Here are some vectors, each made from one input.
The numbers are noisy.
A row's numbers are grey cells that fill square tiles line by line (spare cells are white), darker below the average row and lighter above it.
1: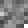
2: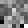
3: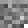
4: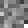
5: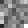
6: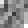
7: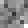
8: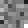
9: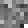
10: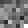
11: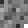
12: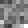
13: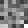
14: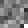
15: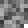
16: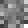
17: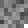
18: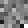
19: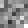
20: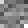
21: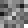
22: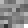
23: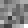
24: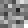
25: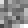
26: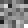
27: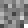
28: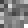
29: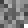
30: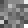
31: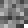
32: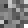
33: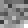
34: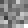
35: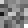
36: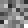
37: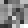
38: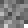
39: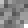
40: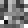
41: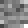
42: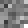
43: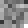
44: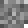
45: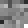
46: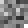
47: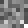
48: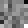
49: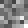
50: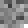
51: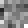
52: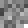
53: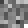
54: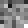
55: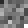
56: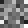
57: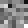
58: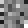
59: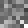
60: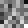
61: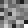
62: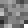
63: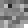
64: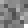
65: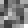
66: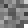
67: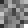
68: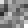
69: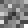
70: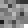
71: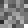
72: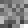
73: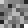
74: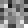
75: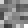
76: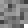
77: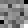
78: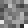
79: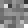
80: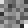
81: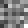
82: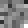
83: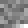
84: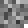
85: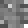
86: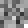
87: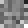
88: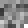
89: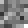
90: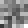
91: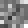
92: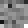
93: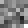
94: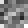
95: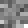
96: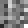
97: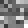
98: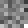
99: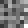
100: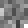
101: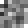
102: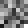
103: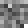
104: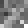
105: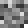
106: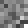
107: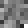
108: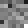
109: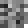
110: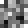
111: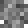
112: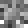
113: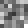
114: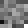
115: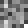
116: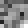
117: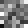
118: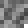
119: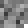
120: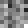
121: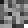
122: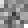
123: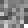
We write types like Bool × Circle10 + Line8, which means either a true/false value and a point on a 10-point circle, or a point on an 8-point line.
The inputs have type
Bool × (Line7 + Line8).
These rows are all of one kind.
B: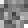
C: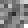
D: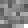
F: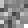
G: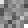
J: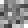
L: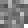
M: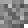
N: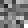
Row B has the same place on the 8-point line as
C and G.
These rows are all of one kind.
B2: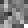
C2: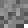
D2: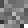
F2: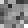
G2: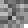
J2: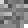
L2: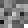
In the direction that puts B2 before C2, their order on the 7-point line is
J2, B2, C2, G2, D2, L2, F2.
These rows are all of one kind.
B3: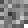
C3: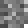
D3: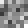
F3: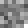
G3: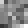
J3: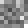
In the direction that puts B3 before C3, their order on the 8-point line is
J3, B3, D3, F3, C3, G3.
